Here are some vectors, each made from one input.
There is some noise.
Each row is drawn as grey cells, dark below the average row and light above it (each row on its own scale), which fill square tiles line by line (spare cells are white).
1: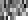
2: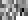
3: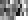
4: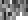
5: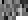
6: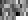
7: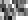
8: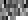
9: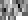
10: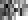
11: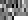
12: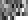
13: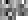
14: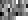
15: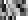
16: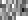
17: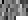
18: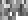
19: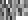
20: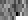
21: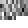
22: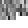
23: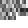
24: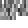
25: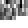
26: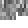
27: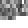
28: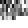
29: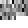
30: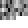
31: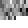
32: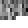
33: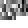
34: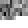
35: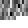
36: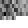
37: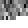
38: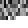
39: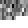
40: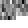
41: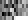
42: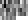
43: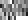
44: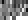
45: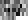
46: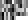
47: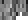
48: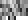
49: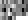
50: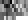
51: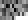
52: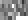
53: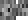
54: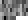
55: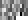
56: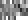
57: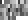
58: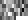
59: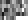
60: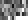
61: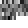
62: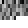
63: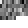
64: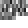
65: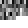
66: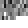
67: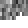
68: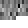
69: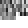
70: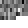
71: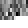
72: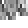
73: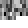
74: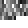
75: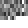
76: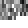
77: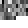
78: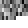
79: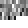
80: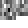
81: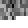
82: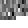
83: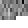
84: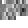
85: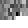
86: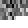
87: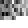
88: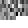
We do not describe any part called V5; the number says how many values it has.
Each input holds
a point on a 4-point line, together with either a point on a 6-point line, or a value of V5.
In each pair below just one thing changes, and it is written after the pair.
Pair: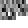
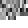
the place on the 4-point line
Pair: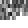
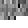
the place on the 4-point line
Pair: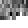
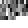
the place on the 6-point line
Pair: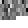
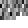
the place on the 6-point line
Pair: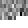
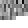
the place on the 4-point line
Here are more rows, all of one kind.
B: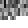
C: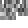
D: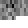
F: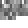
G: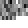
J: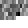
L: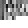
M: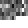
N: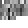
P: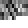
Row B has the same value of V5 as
C and G.
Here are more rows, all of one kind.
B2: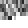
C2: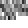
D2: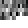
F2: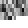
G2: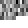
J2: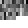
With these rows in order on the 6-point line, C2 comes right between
F2 and J2.
